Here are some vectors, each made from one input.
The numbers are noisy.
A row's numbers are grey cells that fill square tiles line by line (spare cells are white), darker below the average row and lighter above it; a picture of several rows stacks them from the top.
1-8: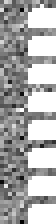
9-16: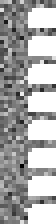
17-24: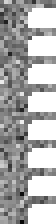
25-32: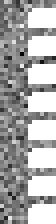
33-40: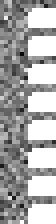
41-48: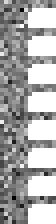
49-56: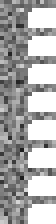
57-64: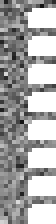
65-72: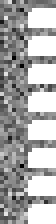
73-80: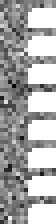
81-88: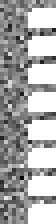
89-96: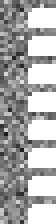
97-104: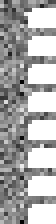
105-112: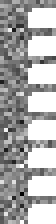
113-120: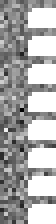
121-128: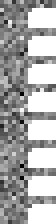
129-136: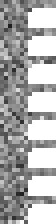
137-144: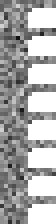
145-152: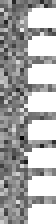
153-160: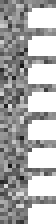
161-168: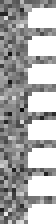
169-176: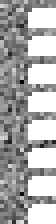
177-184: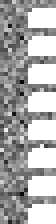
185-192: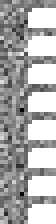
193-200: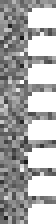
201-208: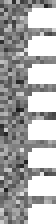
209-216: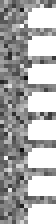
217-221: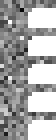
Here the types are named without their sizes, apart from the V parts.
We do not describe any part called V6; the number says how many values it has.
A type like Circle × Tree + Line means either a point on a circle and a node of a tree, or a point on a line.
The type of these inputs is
Bool × Bool × Bool × Bool + Label × V6.
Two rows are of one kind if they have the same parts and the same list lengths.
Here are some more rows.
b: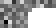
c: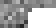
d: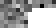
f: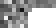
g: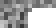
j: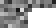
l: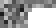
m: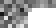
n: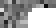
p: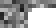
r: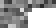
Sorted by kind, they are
b, f, l, m, n, p
c, d, g, j, r

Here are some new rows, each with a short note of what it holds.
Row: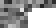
four true/false values
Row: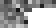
four true/false values
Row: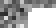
a label and a value of V6
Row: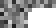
a label and a value of V6
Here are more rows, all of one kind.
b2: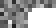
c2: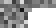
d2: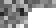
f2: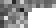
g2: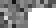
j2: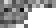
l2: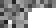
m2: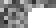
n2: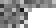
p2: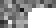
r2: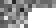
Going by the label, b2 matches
g2, l2 and p2.
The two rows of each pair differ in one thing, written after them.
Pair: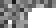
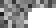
the value of V6
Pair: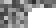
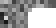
the value of V6
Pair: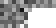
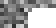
the label
